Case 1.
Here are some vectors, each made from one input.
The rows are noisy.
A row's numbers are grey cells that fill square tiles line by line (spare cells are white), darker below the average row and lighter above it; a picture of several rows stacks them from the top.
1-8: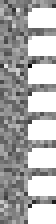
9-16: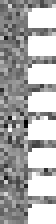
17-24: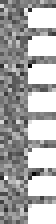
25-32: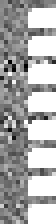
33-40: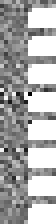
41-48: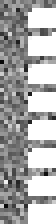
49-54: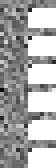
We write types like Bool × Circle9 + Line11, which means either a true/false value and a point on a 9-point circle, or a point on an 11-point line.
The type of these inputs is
Circle9.
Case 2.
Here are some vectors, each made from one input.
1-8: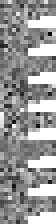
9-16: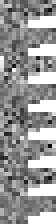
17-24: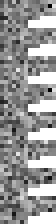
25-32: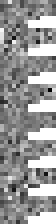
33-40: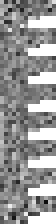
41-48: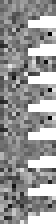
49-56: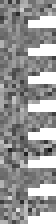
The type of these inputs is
Tree12.
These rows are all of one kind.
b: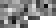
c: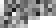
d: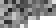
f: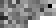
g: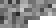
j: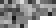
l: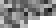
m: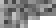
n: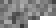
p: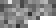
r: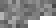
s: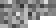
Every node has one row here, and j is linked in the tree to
n.
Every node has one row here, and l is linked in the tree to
m.
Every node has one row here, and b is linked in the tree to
n.
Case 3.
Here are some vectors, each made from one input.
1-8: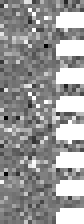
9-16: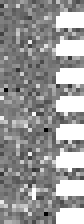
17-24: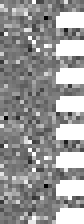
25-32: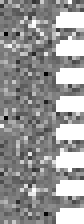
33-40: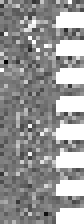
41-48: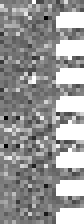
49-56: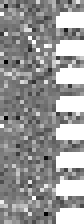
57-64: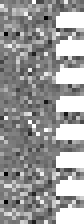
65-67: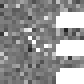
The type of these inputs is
Tree9.
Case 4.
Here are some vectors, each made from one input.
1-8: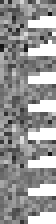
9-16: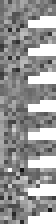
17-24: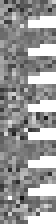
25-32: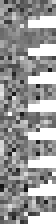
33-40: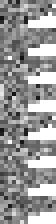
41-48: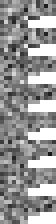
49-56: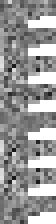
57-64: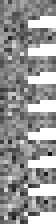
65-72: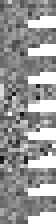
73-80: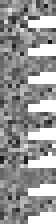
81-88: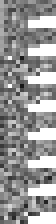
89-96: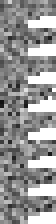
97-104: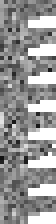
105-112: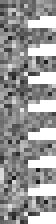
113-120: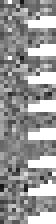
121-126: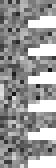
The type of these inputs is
Tree13.
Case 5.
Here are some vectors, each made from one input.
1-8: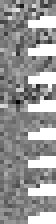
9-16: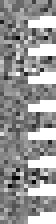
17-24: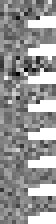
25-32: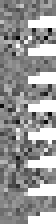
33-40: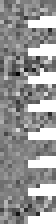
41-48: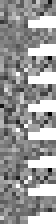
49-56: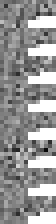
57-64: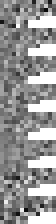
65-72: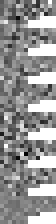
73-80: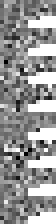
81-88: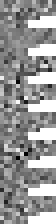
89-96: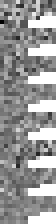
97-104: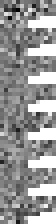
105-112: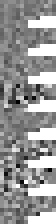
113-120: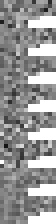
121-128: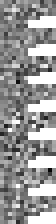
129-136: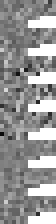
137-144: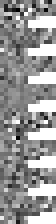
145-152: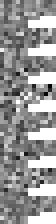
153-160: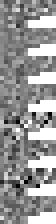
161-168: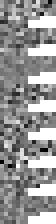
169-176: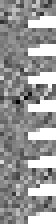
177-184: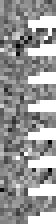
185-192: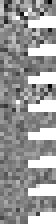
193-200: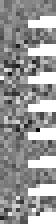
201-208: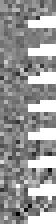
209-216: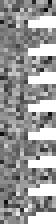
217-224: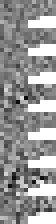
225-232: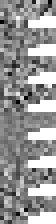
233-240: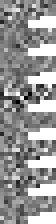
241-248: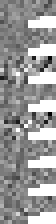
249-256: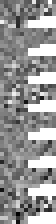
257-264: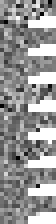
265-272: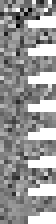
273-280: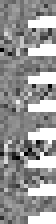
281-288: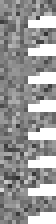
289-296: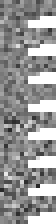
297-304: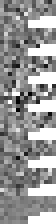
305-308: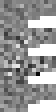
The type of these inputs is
Bool × Bool × Bool.
